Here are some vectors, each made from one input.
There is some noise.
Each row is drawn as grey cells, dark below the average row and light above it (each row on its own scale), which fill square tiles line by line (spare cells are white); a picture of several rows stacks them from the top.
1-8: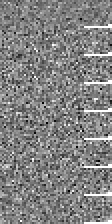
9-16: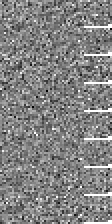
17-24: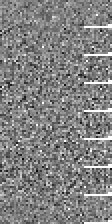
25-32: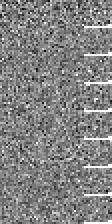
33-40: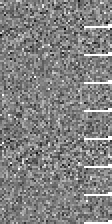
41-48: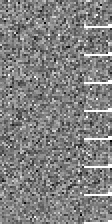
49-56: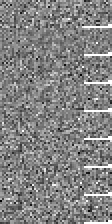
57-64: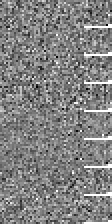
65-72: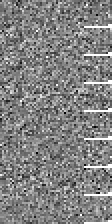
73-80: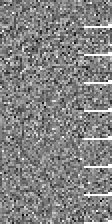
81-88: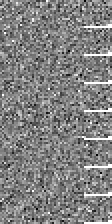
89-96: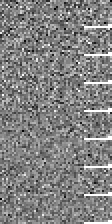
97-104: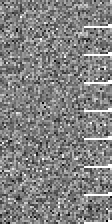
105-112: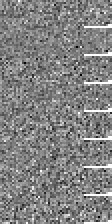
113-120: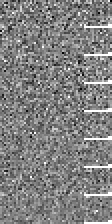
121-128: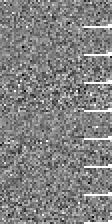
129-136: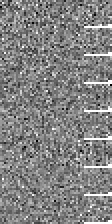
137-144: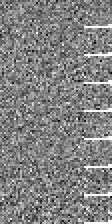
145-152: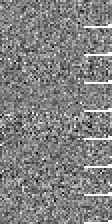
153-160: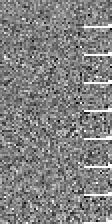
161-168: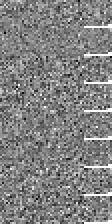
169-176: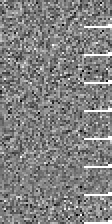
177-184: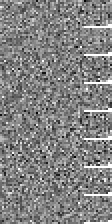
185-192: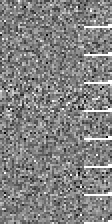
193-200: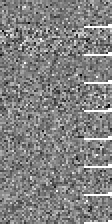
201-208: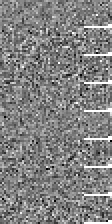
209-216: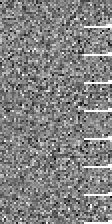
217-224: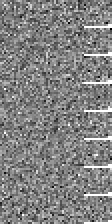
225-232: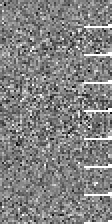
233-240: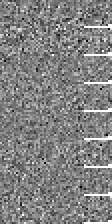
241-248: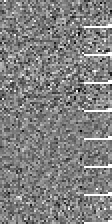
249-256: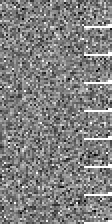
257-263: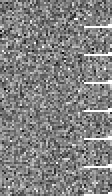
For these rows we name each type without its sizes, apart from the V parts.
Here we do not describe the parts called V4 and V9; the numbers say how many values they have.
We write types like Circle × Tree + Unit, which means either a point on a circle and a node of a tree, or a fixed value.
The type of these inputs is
Bool × Bool × Bool × Bool × Label × (Line × V4 + V9).
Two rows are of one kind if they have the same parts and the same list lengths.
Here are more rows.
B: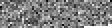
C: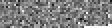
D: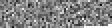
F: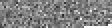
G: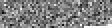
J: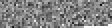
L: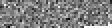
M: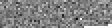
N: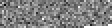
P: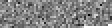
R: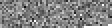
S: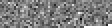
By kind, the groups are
B, C, L, M, P
D, F, G, J, N, R, S

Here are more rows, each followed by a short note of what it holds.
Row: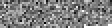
a label, four true/false values and a value of V9
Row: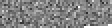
a label, a point on a line, four true/false values and a value of V4
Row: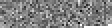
a label, a point on a line, four true/false values and a value of V4
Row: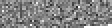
a label, four true/false values and a value of V9
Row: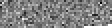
a label, a point on a line, four true/false values and a value of V4
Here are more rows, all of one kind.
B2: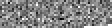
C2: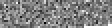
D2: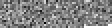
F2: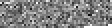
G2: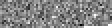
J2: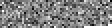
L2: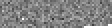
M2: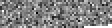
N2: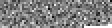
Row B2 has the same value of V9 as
F2, M2 and N2.
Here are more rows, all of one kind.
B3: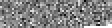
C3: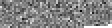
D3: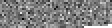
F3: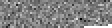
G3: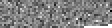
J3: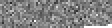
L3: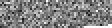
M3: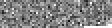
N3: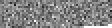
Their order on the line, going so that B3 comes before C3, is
M3, B3, G3, N3, J3, L3, D3, C3, F3.
